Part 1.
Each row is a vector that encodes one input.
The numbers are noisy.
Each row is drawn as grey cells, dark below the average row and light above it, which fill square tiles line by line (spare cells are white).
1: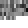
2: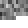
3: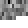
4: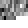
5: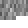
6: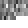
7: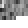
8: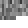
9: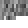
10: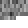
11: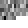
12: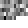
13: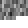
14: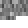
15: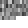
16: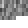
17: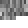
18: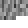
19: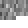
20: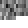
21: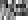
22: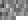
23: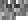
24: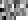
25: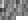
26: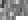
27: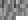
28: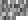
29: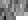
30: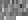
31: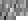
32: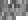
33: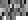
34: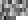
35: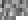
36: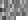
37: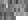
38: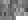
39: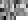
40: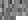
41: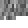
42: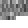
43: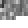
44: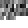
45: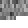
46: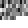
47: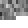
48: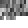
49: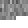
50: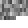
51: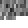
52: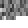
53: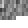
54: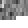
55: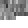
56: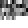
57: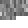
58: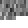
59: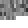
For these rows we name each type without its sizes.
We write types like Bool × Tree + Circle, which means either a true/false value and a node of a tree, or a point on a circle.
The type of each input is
Bool × Bool × Bool × Bool.
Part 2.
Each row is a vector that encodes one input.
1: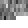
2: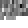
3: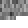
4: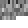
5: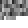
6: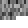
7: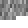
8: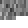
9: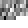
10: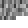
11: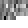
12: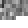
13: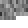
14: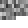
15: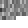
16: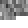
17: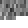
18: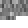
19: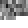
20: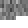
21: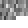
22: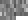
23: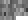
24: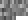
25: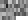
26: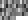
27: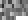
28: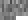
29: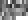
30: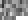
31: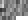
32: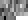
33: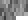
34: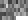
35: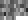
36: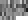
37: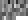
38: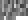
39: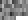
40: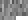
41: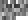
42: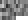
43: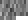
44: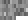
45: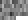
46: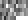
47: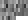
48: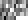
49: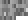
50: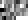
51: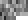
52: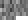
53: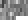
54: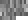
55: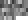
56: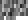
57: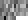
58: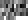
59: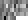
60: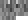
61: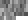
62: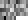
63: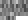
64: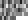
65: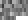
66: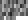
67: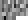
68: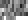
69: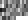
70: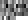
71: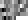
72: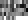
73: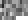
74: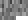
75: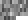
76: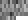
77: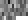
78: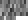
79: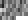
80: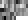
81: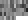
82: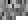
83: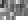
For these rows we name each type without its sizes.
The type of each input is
Bool × Bool × Bool × Bool.
